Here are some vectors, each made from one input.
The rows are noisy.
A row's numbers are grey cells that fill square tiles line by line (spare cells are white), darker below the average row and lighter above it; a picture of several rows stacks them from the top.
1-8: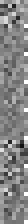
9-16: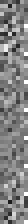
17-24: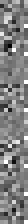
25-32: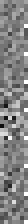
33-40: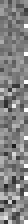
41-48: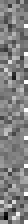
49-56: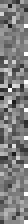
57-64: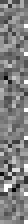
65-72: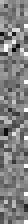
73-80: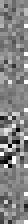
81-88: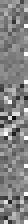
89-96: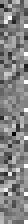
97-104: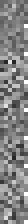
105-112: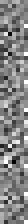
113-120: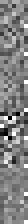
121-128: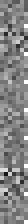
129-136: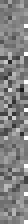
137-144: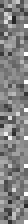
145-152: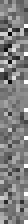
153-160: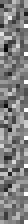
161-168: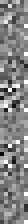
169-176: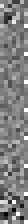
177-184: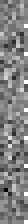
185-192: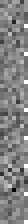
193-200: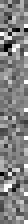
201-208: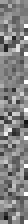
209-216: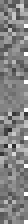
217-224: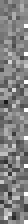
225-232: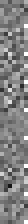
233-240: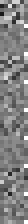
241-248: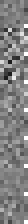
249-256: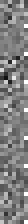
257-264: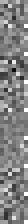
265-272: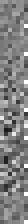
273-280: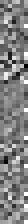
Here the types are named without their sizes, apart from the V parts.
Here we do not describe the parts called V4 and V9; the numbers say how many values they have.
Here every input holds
either a point on a circle, or four true/false values, or a value of V4 and a value of V9.
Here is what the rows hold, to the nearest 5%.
About 10% of them hold a point on a circle. About 75% of them hold four true/false values. The rest hold a value of V4 and a value of V9.
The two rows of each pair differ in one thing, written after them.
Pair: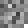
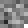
the value of V9
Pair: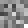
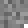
the value of V9
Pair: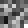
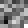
the value of V4
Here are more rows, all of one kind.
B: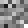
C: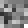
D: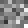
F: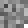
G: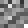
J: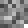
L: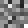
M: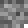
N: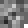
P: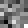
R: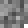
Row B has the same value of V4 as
D, F, J and P.
